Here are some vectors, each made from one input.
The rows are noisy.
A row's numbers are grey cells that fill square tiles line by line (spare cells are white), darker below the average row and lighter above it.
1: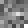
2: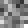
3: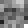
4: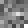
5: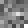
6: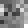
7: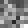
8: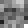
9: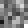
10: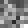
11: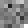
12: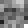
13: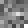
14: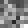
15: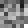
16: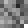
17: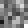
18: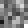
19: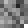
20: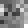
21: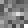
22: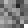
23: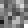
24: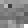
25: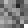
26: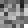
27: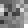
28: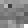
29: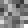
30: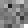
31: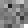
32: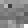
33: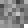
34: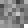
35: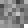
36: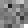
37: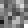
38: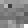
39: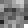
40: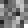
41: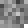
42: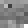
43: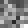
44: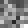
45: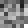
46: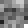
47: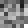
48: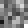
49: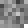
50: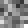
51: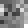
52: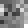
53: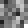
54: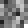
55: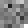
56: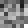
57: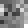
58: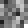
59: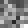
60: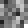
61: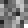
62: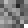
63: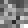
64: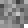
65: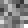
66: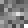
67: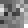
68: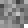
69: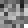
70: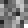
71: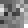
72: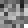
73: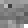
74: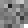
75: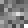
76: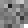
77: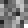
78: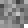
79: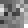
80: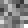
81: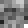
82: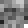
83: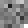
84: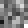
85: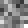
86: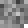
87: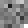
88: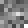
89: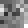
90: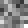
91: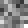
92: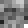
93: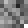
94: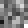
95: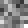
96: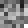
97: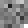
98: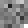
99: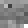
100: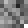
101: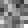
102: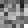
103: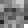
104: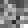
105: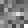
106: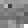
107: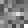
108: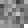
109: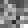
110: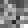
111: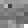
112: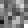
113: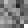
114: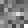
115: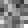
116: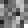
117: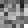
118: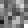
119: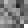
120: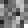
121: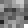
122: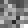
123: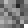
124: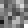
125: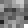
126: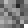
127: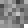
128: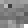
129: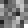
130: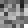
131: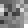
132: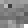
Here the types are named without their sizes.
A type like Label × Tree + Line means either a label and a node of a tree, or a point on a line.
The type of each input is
Tree.
